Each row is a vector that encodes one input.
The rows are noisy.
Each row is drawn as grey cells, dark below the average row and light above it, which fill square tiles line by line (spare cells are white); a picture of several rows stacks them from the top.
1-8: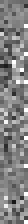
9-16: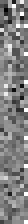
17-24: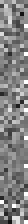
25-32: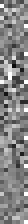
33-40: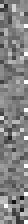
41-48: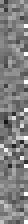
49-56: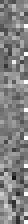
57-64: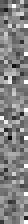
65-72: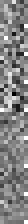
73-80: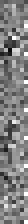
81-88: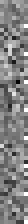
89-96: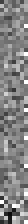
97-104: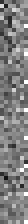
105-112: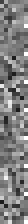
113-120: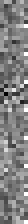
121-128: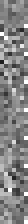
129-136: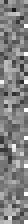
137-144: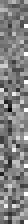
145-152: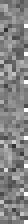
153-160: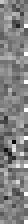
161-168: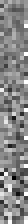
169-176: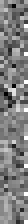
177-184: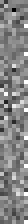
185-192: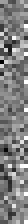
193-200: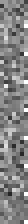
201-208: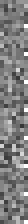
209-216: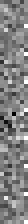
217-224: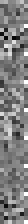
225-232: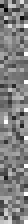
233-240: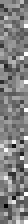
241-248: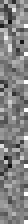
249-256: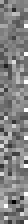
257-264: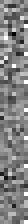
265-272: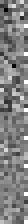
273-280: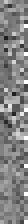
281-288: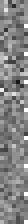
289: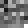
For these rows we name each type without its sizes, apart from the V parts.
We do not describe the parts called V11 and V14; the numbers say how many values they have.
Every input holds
a node of a tree, together with either a true/false value and a value of V14, or a value of V11.
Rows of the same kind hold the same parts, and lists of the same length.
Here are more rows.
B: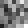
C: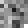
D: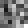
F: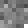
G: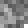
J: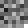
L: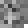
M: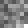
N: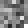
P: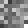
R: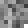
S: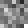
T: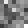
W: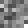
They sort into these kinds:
B, C, P, T, W
D, F, G, J, L, M, N, R, S

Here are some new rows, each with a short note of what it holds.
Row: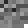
a node of a tree, a true/false value and a value of V14
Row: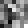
a node of a tree and a value of V11
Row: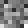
a node of a tree, a true/false value and a value of V14
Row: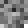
a node of a tree, a true/false value and a value of V14
